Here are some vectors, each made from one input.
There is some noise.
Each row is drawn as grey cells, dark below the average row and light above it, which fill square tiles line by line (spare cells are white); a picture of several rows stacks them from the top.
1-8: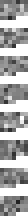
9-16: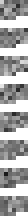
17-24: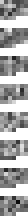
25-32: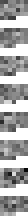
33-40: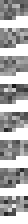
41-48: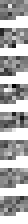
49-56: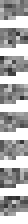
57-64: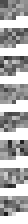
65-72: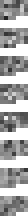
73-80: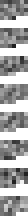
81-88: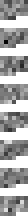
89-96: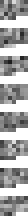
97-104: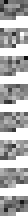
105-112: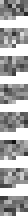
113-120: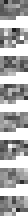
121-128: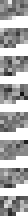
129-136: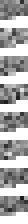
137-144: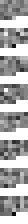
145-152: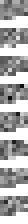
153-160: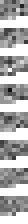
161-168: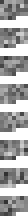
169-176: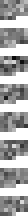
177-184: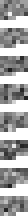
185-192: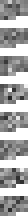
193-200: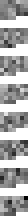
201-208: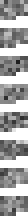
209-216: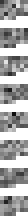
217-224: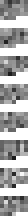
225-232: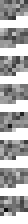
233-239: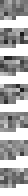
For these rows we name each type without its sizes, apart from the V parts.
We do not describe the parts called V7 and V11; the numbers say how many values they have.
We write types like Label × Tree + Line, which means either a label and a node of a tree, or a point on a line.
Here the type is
Bool × Line + V7 × V11.
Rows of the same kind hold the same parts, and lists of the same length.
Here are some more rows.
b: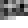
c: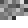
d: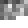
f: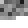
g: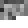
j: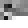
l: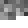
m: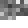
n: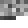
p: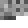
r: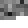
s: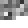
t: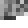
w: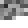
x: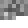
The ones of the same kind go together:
b, c, d, f, j, l, m, r, s, w, x
g, n, p, t

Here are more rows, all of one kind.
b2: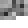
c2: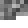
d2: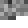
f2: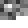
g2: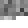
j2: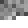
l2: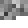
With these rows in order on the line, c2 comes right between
d2 and f2.
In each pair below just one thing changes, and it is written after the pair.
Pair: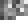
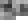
the value of V7
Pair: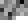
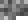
the value of V11
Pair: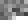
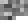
the value of V11
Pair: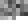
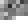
the value of V7
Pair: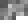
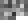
the value of V11
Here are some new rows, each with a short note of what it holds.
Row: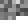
a value of V7 and a value of V11
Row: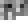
a value of V7 and a value of V11
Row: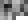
a point on a line and a true/false value
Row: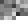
a point on a line and a true/false value
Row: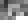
a value of V7 and a value of V11
